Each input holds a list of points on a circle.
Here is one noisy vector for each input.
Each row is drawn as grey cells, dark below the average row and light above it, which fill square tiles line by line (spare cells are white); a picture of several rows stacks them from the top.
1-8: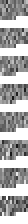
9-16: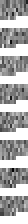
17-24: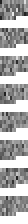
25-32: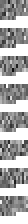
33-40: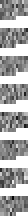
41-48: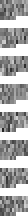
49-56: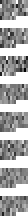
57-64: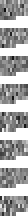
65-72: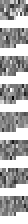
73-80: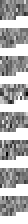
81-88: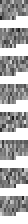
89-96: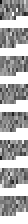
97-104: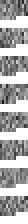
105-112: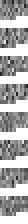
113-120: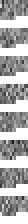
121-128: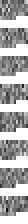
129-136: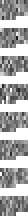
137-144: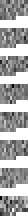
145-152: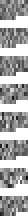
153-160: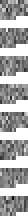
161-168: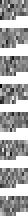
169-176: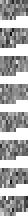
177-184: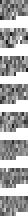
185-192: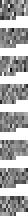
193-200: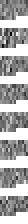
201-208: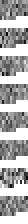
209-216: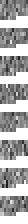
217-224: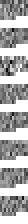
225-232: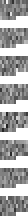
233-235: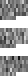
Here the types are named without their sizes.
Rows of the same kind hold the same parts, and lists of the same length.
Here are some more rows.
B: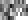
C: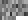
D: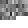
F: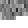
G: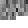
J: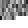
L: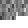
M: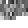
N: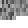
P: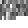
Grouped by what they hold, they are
B
C, D, J, L, P
F, G, M, N

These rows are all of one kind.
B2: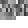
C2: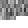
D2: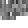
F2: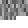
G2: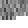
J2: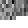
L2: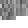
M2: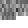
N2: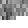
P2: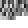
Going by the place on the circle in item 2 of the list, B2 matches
C2, M2, N2 and P2.
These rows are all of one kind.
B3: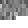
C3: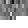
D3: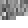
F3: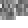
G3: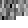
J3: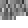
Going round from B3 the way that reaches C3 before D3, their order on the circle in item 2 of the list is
B3, G3, C3, J3, F3, D3.
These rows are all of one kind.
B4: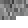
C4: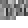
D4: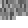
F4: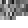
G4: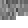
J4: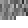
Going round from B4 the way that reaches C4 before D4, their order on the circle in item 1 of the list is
B4, F4, J4, C4, D4, G4.
